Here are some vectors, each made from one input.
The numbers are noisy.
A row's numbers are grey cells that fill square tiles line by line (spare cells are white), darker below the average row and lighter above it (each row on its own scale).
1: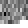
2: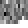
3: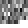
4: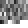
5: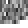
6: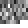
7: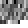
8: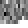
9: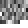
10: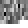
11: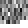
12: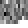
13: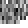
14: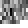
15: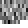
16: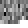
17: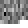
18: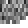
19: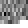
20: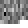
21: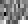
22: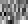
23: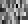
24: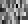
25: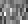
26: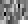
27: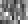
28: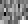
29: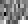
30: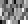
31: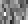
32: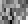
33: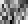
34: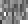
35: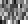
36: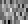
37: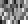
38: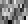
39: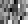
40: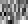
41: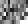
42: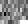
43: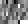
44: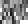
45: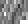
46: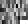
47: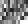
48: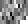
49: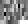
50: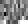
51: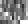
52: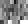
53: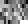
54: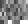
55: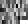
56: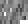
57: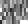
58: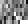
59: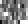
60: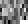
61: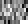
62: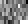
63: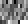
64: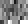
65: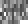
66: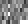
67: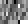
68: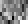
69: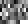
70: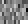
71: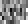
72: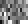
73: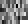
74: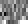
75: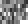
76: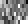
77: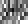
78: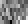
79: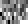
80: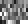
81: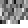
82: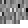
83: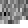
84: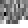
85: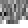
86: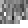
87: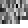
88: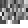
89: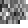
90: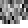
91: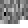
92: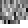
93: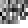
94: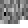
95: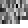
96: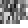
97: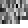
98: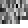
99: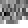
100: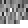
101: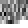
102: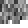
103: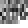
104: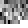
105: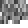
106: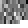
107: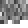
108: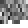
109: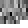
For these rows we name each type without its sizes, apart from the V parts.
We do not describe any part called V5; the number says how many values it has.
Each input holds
a list of items, each a true/false value and a value of V5.
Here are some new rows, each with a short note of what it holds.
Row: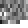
a list of two items
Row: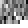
a list of three items
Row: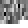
a list of one item
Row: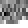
a list of one item
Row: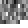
a list of two items
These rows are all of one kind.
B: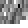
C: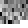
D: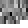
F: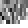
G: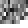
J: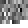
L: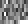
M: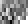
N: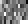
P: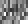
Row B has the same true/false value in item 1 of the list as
D, J and L.
